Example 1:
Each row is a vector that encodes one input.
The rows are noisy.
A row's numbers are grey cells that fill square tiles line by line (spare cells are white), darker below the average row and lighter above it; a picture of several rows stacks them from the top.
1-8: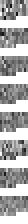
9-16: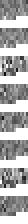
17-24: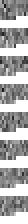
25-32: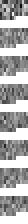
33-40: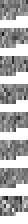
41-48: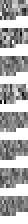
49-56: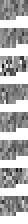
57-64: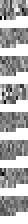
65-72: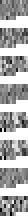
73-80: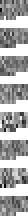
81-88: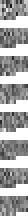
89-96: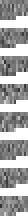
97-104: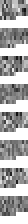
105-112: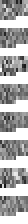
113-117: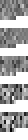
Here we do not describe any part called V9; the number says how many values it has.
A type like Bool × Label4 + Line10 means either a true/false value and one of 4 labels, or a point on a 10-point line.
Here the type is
(Line4 × Line4 + Unit) × V9 + Line11.
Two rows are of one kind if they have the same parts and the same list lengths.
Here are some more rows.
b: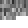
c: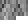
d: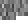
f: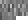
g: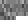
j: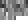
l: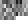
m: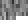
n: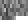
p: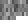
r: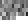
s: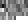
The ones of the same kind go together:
b, c, j, m, p, r, s
d, f, g, n
l

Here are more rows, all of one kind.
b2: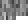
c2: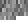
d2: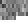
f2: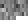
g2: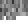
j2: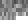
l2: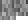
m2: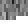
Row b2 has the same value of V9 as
l2 and m2.
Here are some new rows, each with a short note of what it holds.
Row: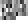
a point on an 11-point line
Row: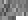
a value of V9
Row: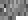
a value of V9
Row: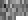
a value of V9
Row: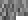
a value of V9
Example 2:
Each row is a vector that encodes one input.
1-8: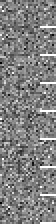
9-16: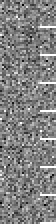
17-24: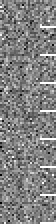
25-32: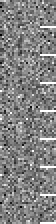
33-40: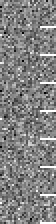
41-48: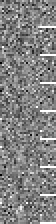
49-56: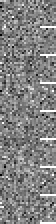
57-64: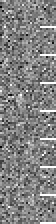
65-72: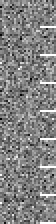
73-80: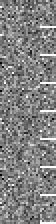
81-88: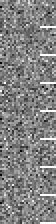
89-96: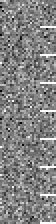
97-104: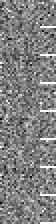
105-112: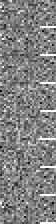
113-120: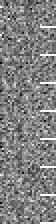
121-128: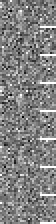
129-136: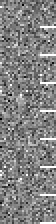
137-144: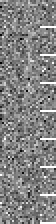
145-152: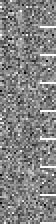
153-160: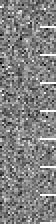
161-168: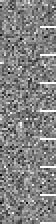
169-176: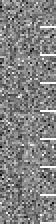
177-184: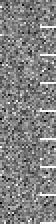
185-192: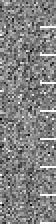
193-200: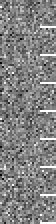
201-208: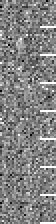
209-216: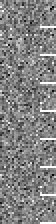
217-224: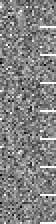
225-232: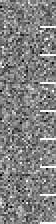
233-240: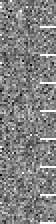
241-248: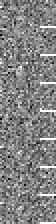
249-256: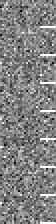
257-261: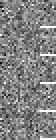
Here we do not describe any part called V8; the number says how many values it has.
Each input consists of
either a point on a 16-point circle and a value of V8, or a fixed value, or four true/false values.
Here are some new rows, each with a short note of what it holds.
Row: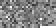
a point on a 16-point circle and a value of V8
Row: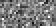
a fixed value
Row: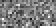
a fixed value
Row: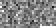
a point on a 16-point circle and a value of V8
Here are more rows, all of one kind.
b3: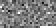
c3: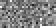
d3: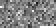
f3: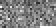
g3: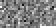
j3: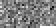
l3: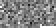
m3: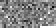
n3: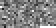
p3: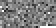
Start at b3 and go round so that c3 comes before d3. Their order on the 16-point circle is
b3, c3, n3, l3, p3, m3, g3, j3, d3, f3.
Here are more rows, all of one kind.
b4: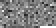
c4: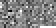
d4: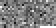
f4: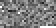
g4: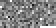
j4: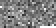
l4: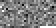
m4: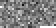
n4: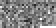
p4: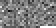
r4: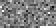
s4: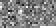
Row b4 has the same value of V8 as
f4, l4, p4 and r4.
